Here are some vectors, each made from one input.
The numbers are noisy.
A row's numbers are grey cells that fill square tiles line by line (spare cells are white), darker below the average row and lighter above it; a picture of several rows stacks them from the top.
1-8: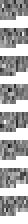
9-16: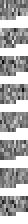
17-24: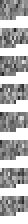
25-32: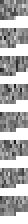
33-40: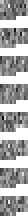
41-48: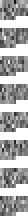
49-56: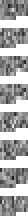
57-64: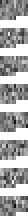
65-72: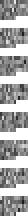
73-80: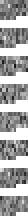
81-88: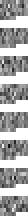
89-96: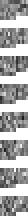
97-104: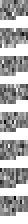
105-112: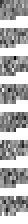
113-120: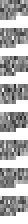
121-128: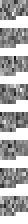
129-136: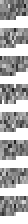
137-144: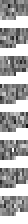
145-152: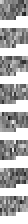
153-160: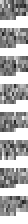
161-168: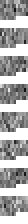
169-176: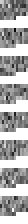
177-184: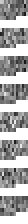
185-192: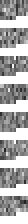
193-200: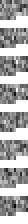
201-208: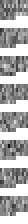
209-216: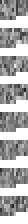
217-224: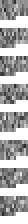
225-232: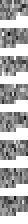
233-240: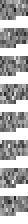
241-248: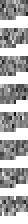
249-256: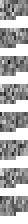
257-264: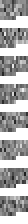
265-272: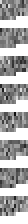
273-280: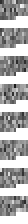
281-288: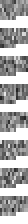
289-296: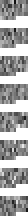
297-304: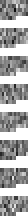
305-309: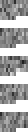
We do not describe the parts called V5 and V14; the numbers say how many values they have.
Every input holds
a point on an 8-point line, a true/false value, a value of V5 and a value of V14.
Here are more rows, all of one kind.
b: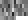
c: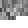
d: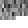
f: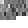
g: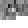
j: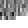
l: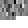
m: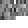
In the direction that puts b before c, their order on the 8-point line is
b, j, f, l, g, m, c, d.
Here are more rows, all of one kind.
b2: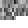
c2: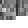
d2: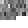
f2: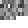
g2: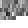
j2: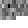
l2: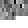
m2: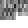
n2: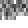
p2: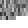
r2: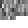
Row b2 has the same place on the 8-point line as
c2, l2, m2 and n2.
